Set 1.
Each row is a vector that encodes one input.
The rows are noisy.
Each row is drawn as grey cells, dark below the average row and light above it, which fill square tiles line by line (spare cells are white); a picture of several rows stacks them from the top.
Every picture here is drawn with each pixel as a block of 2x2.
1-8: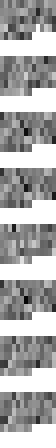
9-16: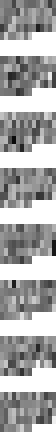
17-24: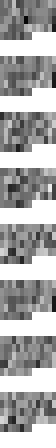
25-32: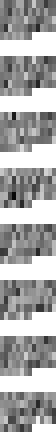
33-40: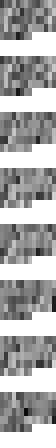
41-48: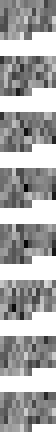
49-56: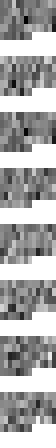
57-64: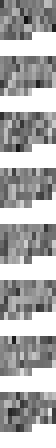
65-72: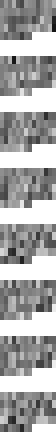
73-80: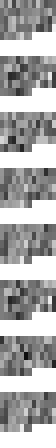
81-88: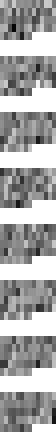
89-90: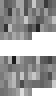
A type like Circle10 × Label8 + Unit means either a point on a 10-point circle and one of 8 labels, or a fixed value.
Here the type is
Line8 + Tree8.
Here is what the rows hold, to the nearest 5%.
About 50% of them hold a point on an 8-point line. The rest hold a node of an 8-node tree.
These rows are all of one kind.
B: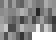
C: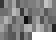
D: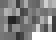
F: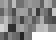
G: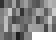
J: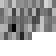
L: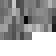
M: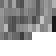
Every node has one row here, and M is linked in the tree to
B, D and L.
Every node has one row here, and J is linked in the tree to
F.
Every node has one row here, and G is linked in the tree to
D.
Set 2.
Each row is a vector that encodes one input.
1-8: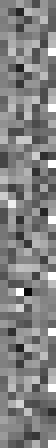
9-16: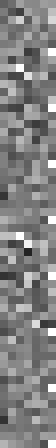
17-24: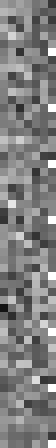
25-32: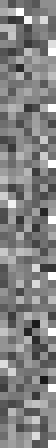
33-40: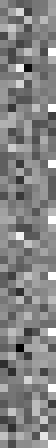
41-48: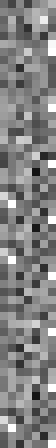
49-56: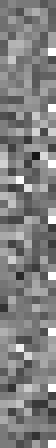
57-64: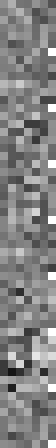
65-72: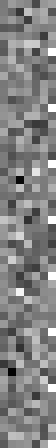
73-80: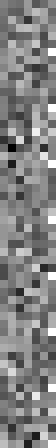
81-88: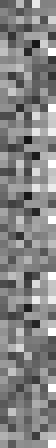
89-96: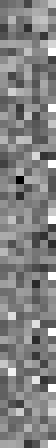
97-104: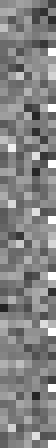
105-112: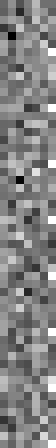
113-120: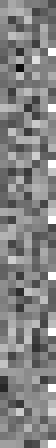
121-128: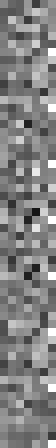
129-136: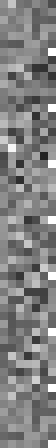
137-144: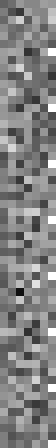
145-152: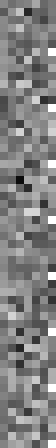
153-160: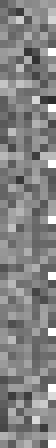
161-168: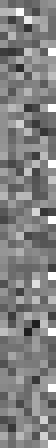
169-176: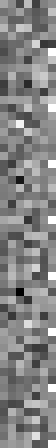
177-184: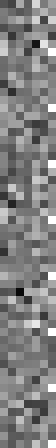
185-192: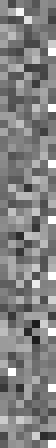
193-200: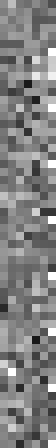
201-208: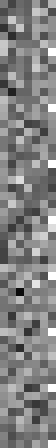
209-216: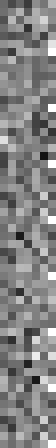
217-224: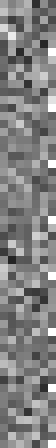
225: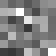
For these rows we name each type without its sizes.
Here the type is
(Bool × Bool × Bool × Bool + Unit) × Line.
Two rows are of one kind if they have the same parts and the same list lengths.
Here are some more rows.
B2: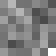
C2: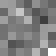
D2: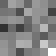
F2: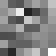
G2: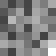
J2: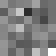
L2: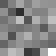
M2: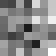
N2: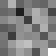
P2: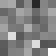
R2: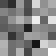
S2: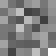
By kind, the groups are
B2, C2, D2, F2, G2, J2, N2, P2, S2
L2, M2, R2

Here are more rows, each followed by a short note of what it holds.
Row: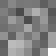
a point on a line and four true/false values
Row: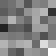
a point on a line and four true/false values
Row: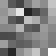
a point on a line and four true/false values
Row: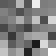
a point on a line
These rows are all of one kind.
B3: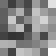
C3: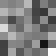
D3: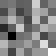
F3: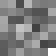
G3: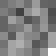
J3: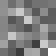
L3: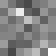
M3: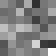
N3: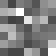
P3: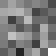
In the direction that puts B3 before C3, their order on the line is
B3, N3, L3, J3, D3, P3, G3, F3, C3, M3.
